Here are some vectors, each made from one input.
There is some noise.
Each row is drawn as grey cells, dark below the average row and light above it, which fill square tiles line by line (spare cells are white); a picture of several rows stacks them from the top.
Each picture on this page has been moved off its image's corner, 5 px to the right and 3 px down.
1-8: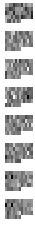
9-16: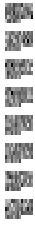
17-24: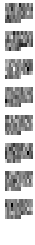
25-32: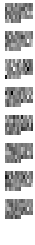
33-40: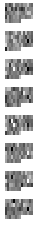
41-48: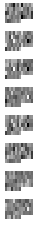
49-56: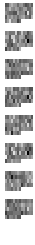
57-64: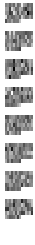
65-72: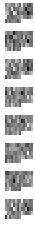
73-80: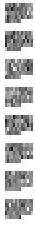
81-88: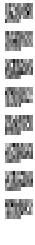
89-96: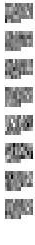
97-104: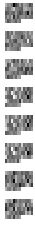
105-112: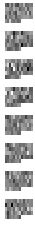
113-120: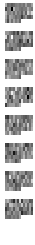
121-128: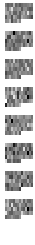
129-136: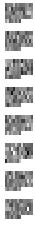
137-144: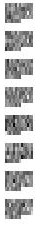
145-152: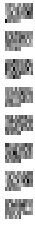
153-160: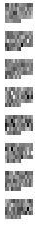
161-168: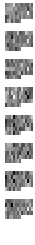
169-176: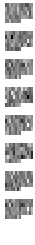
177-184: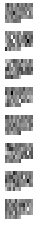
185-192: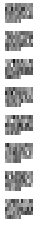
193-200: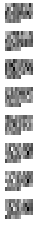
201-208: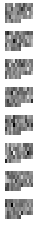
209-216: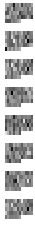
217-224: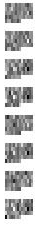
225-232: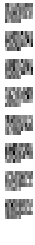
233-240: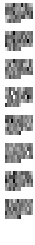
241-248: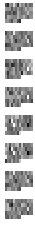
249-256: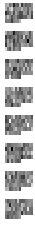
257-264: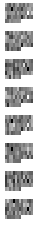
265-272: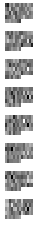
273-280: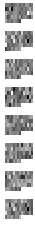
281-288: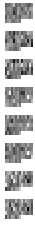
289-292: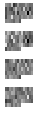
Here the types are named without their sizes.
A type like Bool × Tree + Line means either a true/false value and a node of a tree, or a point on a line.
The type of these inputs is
(Bool × Bool × Bool + Circle + Unit) × Label × Label.
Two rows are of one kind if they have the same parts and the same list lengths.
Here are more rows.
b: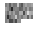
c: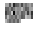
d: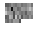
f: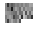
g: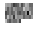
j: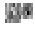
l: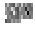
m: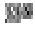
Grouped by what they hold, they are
b, d, f
c, g
j, l, m

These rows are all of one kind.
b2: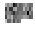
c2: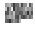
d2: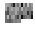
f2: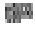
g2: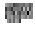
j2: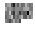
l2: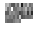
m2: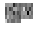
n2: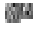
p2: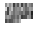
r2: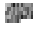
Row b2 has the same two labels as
n2 and r2.
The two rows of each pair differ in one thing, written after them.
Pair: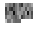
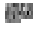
the place on the circle
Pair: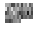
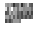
one of the two labels
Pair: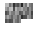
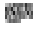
the place on the circle
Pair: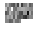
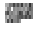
one of the two labels
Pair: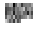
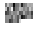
the place on the circle
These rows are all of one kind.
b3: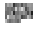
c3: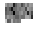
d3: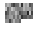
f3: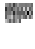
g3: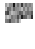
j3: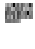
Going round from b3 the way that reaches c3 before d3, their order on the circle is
b3, c3, f3, j3, d3, g3.
